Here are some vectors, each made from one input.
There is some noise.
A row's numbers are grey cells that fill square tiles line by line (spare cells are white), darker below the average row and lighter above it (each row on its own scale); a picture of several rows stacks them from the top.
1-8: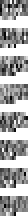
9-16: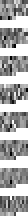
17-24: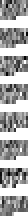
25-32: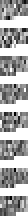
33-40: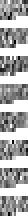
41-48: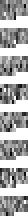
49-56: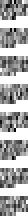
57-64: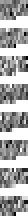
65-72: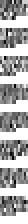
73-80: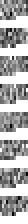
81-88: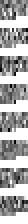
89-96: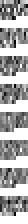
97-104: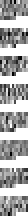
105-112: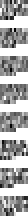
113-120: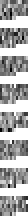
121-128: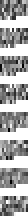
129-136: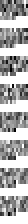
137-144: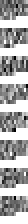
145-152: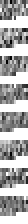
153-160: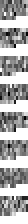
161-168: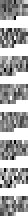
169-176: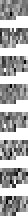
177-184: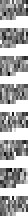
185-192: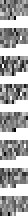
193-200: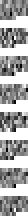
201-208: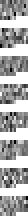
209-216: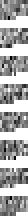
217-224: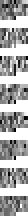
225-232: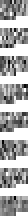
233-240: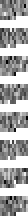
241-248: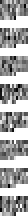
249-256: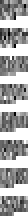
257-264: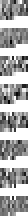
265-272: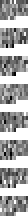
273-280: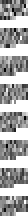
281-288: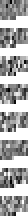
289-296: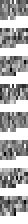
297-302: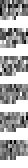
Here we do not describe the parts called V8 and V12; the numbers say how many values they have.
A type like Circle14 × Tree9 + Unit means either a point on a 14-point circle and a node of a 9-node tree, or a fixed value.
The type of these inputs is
(Bool × Circle6 + V12) × V8.
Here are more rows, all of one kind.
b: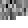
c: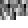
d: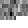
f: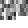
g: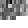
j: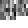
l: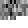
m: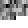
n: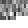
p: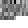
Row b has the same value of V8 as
d, g, l and m.
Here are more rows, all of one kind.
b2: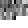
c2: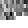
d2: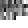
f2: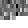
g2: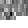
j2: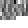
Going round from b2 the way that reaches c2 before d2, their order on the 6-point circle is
b2, f2, c2, g2, j2, d2.
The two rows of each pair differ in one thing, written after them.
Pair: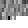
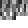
the value of V8
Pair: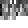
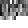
the place on the 6-point circle
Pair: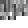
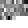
the true/false value
